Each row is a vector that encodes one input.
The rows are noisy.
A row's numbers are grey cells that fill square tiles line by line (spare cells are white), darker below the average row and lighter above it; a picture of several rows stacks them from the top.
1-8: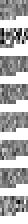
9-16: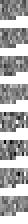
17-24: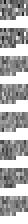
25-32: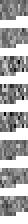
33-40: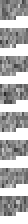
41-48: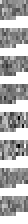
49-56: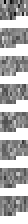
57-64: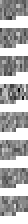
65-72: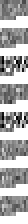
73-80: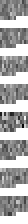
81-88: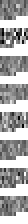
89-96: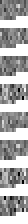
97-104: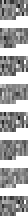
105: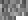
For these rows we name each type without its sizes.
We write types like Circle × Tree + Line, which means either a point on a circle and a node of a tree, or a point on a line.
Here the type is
List(Bool × (Circle + Line)).
